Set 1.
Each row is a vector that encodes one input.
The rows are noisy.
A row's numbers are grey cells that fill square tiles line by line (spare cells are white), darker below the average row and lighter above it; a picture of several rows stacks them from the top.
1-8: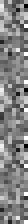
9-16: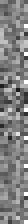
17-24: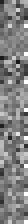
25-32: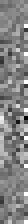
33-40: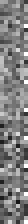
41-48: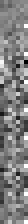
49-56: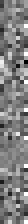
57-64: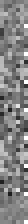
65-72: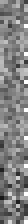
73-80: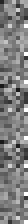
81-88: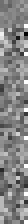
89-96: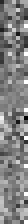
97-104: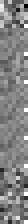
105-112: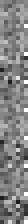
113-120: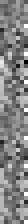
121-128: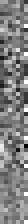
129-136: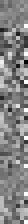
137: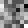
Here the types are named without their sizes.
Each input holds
a node of a tree.
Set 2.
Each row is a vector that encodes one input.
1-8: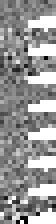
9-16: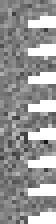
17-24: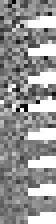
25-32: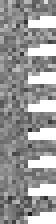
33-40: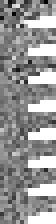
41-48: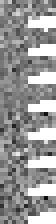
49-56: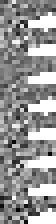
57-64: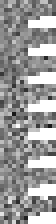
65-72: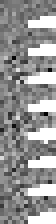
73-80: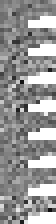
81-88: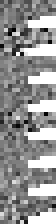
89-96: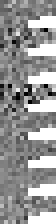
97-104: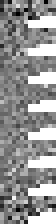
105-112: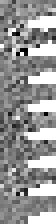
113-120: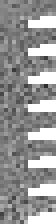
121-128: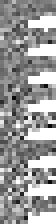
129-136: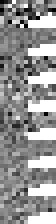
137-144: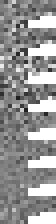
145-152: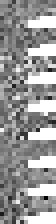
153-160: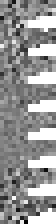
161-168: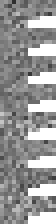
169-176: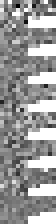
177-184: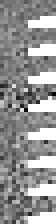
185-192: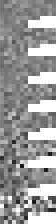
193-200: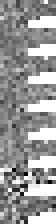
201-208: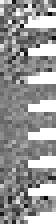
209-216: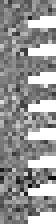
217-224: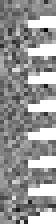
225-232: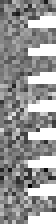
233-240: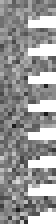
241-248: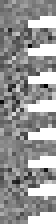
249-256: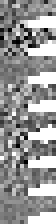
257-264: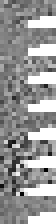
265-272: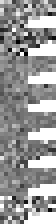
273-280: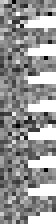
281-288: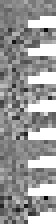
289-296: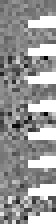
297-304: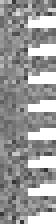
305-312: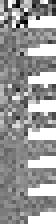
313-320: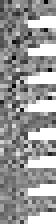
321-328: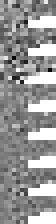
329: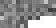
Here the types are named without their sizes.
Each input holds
either a fixed value, or a node of a tree.
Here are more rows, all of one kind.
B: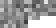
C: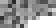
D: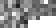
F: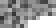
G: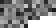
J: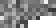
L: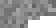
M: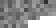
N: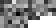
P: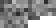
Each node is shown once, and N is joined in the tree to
P.
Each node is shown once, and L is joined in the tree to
M and P.
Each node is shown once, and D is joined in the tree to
G and J.
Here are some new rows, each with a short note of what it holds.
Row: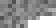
a node of a tree
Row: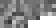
a fixed value
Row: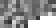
a fixed value
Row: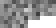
a fixed value
